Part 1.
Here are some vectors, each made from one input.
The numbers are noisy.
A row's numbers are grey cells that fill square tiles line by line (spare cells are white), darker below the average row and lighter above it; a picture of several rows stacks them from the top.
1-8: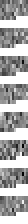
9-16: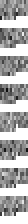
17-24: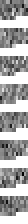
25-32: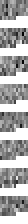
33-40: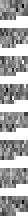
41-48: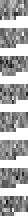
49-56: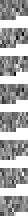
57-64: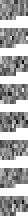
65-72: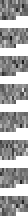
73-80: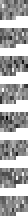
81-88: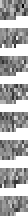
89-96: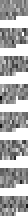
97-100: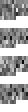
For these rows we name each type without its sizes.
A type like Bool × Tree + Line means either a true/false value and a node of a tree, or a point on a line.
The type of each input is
(Circle + Unit) × Label.
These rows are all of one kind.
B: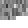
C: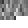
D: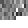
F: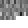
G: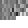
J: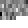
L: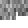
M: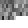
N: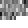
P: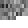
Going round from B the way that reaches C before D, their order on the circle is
B, G, M, F, L, C, J, N, D, P.
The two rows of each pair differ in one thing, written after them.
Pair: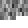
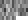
the label
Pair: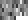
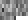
the label
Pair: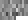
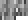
the place on the circle
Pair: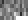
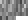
the label
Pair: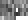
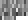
the label
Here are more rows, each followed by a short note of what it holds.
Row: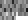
a point on a circle and a label
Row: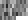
a point on a circle and a label
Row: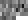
a label
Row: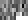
a label
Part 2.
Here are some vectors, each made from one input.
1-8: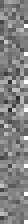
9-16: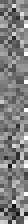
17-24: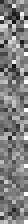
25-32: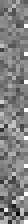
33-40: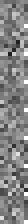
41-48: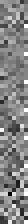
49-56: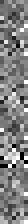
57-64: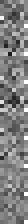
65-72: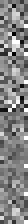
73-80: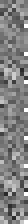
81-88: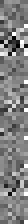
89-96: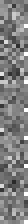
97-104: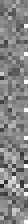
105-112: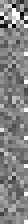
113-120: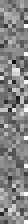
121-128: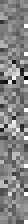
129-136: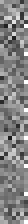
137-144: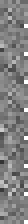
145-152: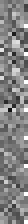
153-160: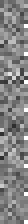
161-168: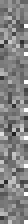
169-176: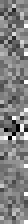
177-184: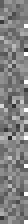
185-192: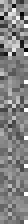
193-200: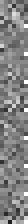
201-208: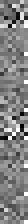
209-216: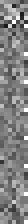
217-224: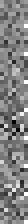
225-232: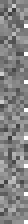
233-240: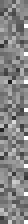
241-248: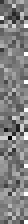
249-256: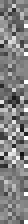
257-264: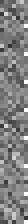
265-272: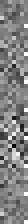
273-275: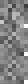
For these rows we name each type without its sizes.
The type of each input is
(Bool × Bool × Bool × Bool + Unit) × Label.
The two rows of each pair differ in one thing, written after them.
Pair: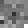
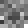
one of the four true/false values
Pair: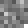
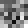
the label
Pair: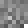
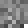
one of the four true/false values
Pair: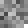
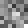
the label
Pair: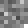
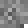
the label
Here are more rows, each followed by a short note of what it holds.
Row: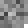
a label and four true/false values
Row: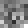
a label
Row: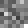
a label and four true/false values
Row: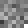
a label and four true/false values
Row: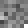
a label
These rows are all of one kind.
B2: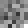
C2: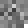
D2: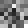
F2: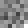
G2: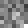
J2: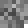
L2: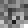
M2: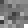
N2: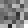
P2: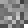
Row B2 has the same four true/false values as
D2, G2, M2 and P2.
